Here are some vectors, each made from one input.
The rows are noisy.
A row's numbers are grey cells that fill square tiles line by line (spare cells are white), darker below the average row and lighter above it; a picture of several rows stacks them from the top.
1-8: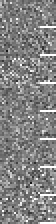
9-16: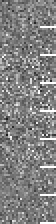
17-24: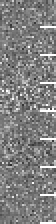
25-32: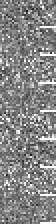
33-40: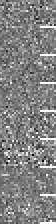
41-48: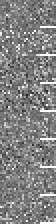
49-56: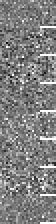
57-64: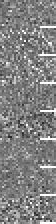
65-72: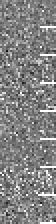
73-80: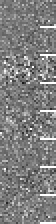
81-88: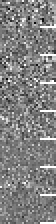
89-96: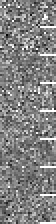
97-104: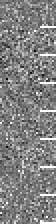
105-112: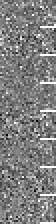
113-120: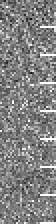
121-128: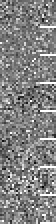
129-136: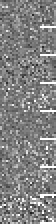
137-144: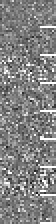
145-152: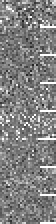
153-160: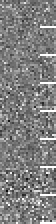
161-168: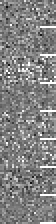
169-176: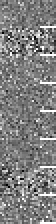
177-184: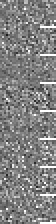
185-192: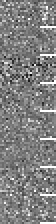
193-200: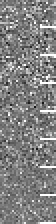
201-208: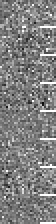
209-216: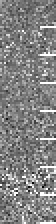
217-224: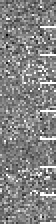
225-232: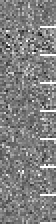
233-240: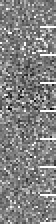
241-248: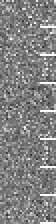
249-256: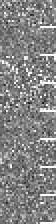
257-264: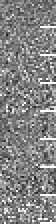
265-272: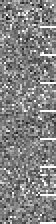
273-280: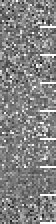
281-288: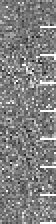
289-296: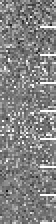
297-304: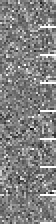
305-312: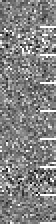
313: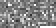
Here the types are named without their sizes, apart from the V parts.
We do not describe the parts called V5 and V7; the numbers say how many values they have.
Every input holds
either a point on a circle and a label, or three true/false values and a value of V7, or a value of V5.
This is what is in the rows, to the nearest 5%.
About 30% of them hold a point on a circle and a label. About 50% of them hold three true/false values and a value of V7. The rest hold a value of V5.
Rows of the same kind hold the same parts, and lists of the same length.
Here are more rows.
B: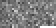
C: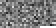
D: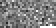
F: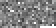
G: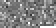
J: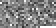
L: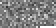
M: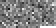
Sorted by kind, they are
B, C, F, M
D, G
J, L

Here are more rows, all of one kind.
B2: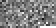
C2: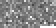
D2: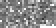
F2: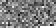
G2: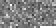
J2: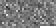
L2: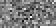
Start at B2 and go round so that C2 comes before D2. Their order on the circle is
B2, G2, J2, F2, C2, D2, L2.
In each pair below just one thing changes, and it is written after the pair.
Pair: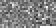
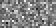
the place on the circle
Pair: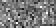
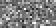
the place on the circle
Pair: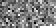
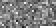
the place on the circle
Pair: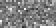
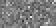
the label
